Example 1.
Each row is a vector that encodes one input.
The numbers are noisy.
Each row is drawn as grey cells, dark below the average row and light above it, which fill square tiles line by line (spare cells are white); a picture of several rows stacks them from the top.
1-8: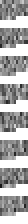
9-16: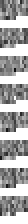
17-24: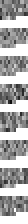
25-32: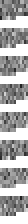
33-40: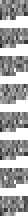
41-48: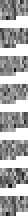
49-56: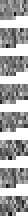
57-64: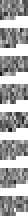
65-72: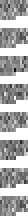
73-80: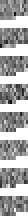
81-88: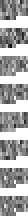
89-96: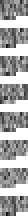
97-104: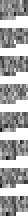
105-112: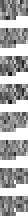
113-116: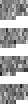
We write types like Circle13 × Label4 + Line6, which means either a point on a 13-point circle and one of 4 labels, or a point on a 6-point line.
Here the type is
Circle6 + Circle13 + Unit.
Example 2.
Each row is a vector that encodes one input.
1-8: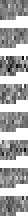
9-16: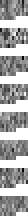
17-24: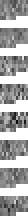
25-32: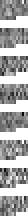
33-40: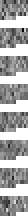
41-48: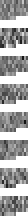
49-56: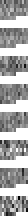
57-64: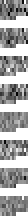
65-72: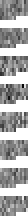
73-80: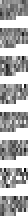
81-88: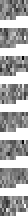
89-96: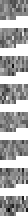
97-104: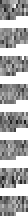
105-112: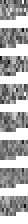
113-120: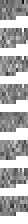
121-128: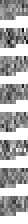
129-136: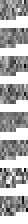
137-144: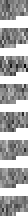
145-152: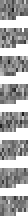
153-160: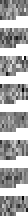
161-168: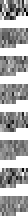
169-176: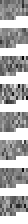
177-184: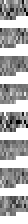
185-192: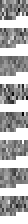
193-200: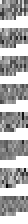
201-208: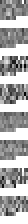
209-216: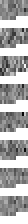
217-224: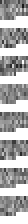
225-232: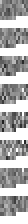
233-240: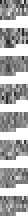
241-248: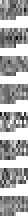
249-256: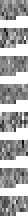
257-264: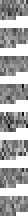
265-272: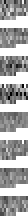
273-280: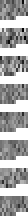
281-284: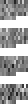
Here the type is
Bool × Bool × Bool × Bool × (Circle11 + Unit).
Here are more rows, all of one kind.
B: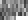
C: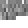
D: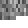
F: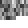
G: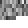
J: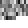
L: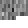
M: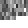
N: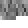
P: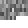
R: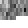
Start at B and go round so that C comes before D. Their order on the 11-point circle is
B, P, R, J, C, G, N, L, F, M, D.
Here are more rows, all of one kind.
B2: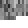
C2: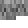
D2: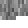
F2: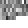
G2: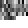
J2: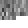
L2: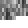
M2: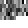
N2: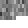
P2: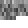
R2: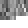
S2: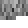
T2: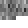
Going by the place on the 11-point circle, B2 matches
C2, G2, P2 and T2.
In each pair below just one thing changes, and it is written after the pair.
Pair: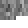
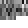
one of the four true/false values
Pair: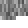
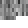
one of the four true/false values
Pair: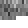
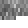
the place on the 11-point circle
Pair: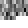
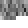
the place on the 11-point circle
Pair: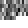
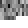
the place on the 11-point circle
